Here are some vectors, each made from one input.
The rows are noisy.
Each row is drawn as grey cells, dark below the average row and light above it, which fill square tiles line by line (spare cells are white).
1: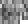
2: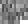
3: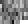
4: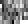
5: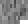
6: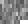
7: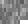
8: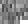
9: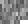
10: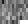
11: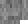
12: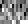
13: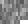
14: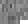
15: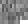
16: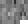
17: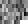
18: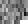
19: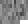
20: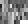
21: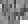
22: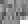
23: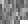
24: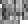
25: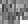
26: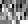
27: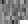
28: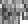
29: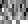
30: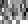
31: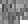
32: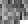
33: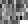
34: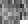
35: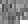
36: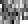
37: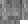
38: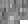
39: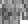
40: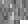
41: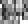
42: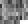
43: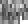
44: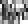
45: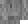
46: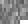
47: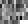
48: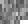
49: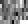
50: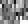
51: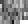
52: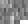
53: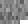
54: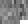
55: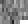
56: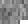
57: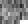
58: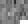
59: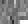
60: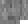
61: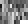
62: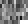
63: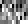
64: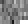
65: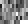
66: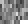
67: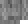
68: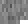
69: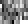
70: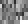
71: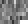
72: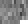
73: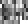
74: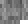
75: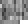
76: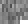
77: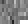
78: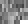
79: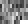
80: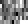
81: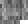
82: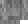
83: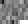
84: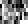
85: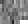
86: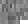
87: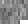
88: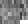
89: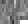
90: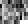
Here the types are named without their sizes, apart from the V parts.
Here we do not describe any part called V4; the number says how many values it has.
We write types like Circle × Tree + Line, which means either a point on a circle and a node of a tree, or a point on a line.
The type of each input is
(Bool × Circle + V4) × V4 + Unit.
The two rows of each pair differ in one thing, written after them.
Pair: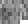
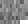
the value of V4
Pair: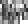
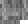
the value of V4
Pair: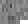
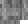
the true/false value
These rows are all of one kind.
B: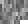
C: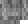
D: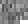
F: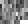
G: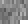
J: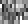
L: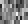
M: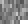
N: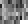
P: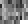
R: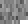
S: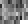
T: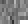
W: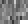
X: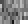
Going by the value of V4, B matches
F, G, L and M.
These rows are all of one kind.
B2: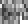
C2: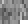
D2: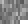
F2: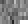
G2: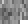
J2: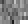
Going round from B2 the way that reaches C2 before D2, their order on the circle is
B2, J2, G2, F2, C2, D2.
